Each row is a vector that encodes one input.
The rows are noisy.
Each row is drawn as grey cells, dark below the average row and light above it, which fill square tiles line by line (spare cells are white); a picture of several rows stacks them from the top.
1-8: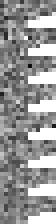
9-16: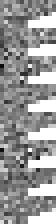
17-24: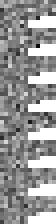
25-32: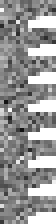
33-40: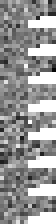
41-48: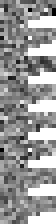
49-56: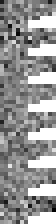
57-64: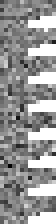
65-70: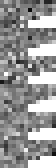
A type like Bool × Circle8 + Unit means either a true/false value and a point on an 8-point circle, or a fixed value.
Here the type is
List2(Line5).
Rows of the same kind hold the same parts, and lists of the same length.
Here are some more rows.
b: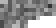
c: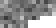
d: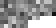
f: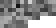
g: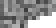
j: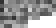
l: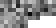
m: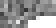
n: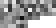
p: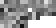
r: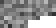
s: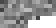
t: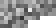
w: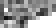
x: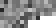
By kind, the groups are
b, d, m, n, p, r, t
c, g, j, s, w, x
f, l

